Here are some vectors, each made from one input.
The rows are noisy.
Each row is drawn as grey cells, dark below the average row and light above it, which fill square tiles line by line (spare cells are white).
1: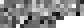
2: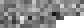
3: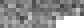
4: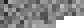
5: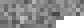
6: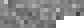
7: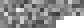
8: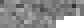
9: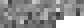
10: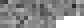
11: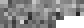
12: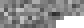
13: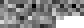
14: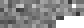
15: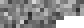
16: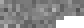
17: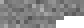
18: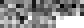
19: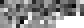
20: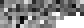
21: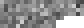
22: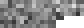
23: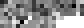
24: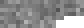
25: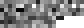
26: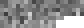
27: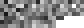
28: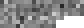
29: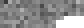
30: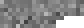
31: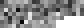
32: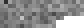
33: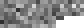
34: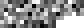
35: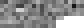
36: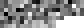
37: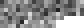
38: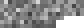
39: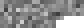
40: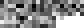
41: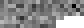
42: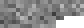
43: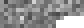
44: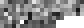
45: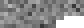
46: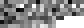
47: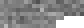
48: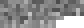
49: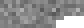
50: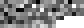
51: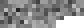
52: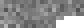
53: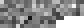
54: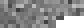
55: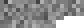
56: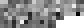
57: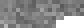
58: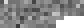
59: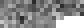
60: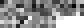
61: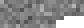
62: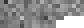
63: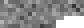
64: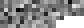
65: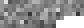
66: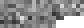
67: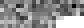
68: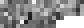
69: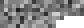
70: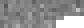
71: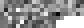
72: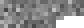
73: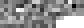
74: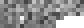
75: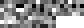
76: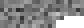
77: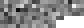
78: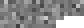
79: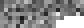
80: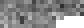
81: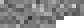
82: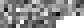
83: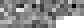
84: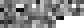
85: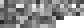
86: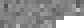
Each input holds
a point on a 6-point line, a node of a 9-node tree and a true/false value.
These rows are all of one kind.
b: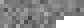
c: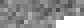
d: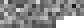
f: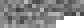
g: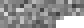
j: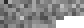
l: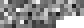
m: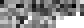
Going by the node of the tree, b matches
c and j.
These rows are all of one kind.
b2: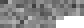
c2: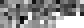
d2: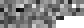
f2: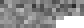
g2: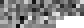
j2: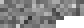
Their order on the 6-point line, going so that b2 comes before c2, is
b2, f2, c2, j2, d2, g2.
